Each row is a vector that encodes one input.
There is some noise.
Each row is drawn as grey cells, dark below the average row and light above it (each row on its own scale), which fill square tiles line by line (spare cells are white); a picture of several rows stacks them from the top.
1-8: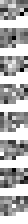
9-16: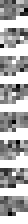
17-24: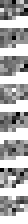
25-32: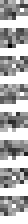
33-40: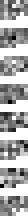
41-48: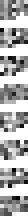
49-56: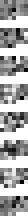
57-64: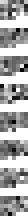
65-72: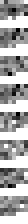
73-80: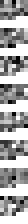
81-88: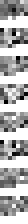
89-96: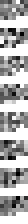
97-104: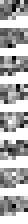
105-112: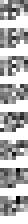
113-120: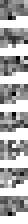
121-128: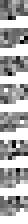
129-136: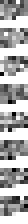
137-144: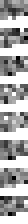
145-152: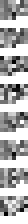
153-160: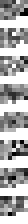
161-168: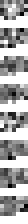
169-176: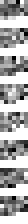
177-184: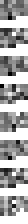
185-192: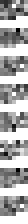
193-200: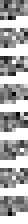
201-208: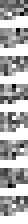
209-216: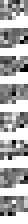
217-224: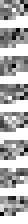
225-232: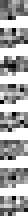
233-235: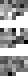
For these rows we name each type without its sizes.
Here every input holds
a label and a point on each of two lines.
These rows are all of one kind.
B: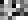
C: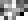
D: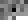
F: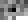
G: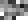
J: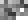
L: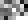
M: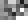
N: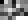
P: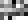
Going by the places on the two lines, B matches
C and F.
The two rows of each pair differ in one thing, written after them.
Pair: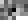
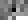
the place on one of the two lines
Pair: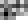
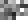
the place on one of the two lines
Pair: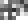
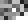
the label
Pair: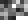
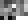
the place on one of the two lines
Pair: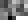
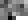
the place on one of the two lines
